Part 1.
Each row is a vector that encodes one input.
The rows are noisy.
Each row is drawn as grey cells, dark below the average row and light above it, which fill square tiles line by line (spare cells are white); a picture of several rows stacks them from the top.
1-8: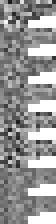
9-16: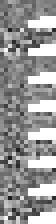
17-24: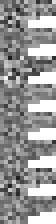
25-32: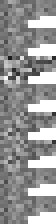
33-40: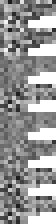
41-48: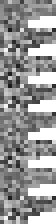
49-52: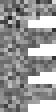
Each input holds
a point on a 5-point line.
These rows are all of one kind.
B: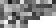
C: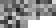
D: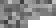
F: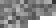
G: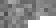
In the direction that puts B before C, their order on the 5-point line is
B, F, G, D, C.
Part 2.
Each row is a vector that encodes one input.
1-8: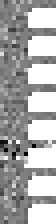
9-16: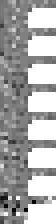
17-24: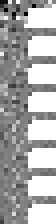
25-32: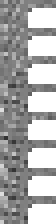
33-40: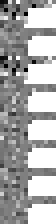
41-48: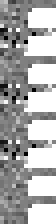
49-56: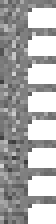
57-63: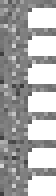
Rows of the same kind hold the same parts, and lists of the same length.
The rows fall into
2 kinds.
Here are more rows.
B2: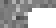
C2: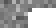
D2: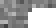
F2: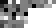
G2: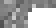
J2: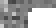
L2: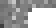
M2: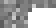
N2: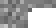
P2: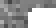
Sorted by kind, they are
B2, C2, D2, G2, J2, L2, M2, N2, P2
F2

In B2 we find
three true/false values.
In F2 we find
a fixed value.
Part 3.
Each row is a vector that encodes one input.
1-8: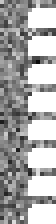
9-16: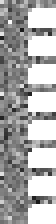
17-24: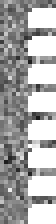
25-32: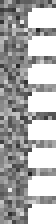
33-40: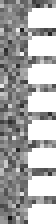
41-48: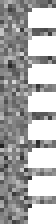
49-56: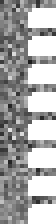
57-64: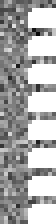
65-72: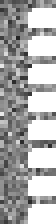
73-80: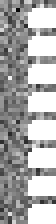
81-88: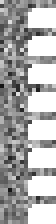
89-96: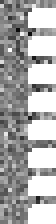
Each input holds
one of 6 labels.
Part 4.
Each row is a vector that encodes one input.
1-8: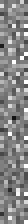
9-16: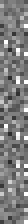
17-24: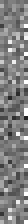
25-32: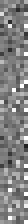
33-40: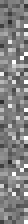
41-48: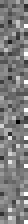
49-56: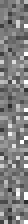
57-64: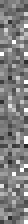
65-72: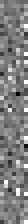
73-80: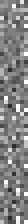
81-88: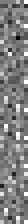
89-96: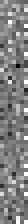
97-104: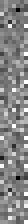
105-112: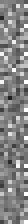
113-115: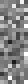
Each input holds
a node of a 16-node tree.
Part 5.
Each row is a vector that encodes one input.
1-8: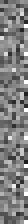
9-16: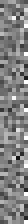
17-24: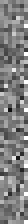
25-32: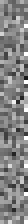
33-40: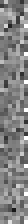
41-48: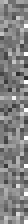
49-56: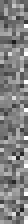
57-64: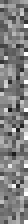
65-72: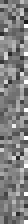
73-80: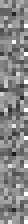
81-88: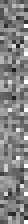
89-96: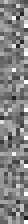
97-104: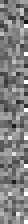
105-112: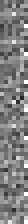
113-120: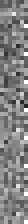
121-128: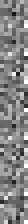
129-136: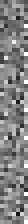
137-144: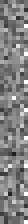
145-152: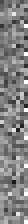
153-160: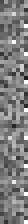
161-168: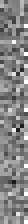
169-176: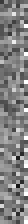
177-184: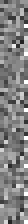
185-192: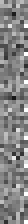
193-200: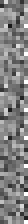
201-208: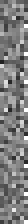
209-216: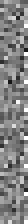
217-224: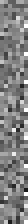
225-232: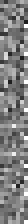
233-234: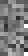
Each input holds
three true/false values.
